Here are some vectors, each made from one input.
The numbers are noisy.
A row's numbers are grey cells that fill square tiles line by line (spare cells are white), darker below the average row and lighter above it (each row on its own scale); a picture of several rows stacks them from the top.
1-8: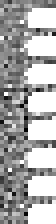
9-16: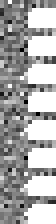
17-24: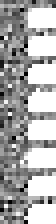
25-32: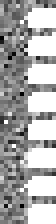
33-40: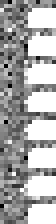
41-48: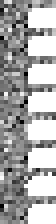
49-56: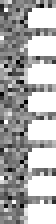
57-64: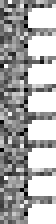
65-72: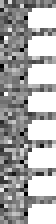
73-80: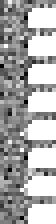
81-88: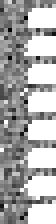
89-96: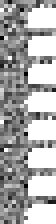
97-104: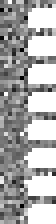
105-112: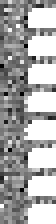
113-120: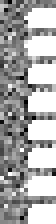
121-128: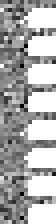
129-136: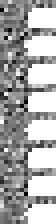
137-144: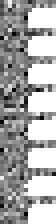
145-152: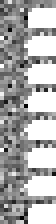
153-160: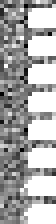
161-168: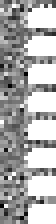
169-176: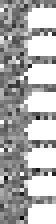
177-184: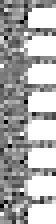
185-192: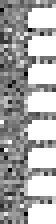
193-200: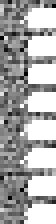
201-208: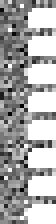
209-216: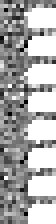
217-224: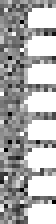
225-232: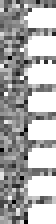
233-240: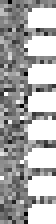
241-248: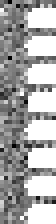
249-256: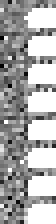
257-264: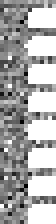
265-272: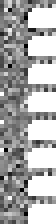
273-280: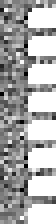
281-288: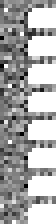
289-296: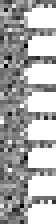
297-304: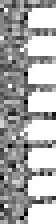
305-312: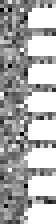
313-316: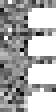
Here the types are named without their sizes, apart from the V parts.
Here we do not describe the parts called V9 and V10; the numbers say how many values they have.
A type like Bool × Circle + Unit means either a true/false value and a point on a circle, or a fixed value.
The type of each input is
(Bool × Bool × Bool + Line × V10) × Tree × V9.
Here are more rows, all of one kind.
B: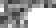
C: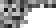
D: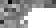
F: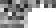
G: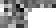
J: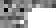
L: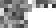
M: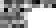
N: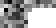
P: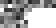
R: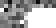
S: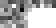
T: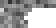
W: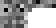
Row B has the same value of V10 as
D, P and S.
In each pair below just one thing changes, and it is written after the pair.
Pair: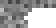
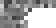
the value of V10
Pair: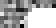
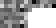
the node of the tree
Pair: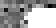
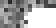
the node of the tree
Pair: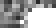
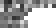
the place on the line
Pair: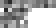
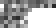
the value of V10
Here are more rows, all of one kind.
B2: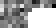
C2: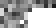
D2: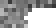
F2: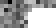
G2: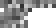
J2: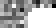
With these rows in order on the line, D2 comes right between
C2 and G2.
